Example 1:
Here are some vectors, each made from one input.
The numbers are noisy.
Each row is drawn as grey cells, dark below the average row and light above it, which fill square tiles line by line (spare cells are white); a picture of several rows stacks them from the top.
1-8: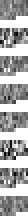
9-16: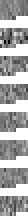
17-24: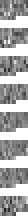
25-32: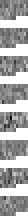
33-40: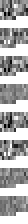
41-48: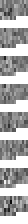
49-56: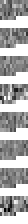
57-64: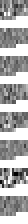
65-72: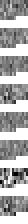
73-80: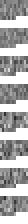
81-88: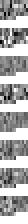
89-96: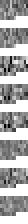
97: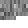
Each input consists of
a point on a 6-point line, a node of an 8-node tree and a true/false value.
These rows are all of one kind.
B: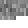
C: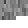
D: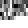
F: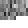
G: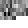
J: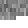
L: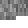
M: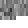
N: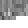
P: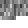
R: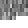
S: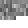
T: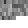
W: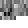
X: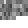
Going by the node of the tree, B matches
G, J, P and S.
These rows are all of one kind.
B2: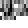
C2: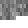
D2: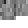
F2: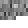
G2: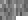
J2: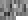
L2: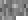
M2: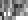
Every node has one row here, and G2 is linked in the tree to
C2 and F2.
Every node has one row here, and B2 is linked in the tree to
L2.
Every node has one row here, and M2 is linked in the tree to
F2 and J2.
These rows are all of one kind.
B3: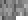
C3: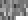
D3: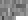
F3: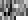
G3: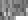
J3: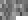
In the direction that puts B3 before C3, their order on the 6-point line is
F3, B3, C3, G3, J3, D3.
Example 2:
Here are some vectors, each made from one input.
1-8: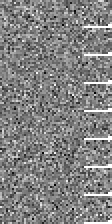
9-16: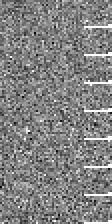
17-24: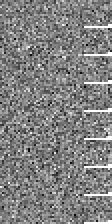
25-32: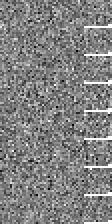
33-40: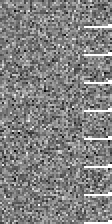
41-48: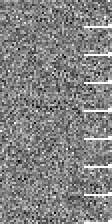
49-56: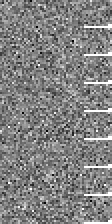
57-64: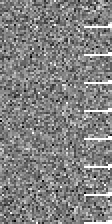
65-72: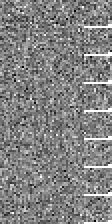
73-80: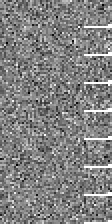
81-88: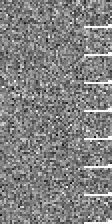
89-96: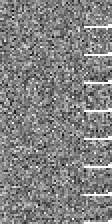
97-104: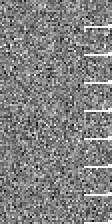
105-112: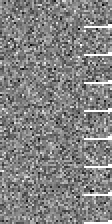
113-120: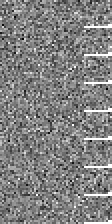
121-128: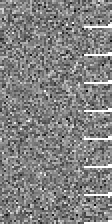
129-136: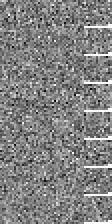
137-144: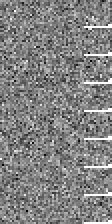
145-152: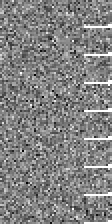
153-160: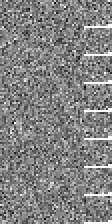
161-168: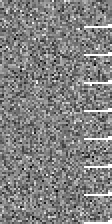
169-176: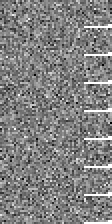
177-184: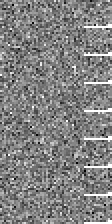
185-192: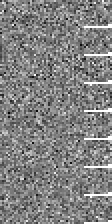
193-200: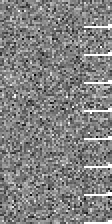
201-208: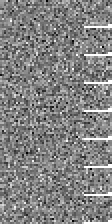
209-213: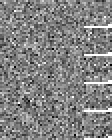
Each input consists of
a point on an 8-point line, together with either a point on a 10-point circle and a true/false value, or a fixed value.
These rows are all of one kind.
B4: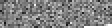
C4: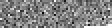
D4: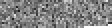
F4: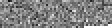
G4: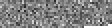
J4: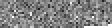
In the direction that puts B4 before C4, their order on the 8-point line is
B4, G4, D4, F4, J4, C4.
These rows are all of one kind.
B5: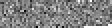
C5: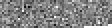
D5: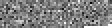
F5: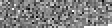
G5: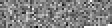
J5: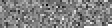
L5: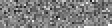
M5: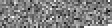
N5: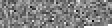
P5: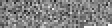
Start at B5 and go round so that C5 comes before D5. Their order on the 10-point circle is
B5, G5, C5, F5, J5, N5, D5, L5, P5, M5.
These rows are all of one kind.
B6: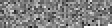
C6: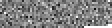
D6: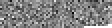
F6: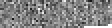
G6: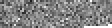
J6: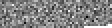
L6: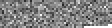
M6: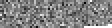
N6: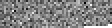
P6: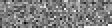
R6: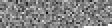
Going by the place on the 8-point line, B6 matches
J6, L6, M6 and N6.
